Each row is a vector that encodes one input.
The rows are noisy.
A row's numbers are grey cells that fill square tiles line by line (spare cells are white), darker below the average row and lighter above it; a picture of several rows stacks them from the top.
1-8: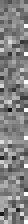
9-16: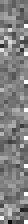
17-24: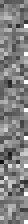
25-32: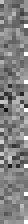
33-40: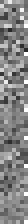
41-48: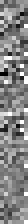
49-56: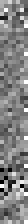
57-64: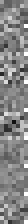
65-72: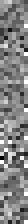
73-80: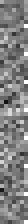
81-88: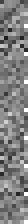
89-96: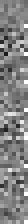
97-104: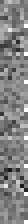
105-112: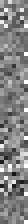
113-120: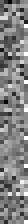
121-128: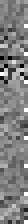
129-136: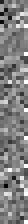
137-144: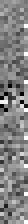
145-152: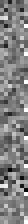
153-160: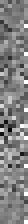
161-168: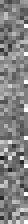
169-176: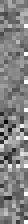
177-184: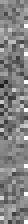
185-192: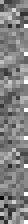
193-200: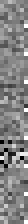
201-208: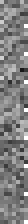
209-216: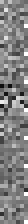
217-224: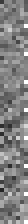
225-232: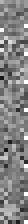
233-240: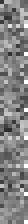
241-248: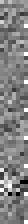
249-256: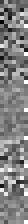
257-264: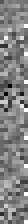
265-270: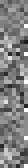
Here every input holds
a point on a 7-point line and a true/false value.
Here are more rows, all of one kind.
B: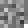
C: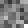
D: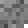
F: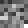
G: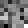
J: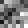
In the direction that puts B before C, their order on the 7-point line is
B, C, F, G, D, J.
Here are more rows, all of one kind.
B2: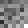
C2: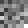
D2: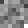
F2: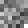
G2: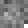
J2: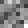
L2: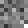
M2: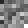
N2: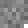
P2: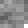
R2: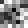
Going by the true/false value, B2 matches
C2, L2 and R2.
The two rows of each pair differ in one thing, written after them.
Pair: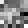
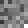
the place on the 7-point line
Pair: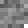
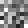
the place on the 7-point line
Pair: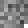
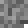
the place on the 7-point line
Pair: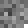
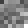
the place on the 7-point line
